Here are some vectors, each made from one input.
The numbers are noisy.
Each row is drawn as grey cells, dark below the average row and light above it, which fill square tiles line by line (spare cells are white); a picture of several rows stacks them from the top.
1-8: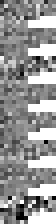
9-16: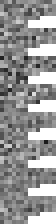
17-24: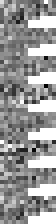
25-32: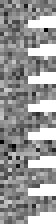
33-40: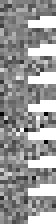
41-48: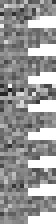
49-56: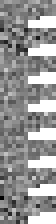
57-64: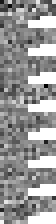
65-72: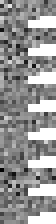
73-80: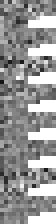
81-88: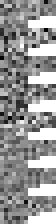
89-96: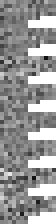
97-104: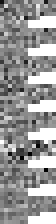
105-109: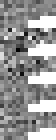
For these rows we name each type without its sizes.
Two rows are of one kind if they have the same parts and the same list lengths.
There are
3 kinds of row.
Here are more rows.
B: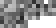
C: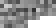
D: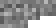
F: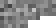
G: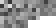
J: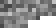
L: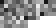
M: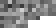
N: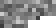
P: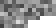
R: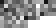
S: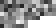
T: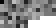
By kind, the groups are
B, D, F, J, M
C, G, L, R, T
N, P, S

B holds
a node of a tree and a true/false value.
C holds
a point on a line.
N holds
a true/false value.
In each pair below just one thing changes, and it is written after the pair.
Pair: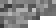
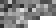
the true/false value
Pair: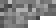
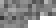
the true/false value
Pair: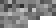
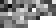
the true/false value
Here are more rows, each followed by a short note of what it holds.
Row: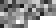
a true/false value
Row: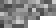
a true/false value
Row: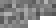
a node of a tree and a true/false value
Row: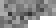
a true/false value
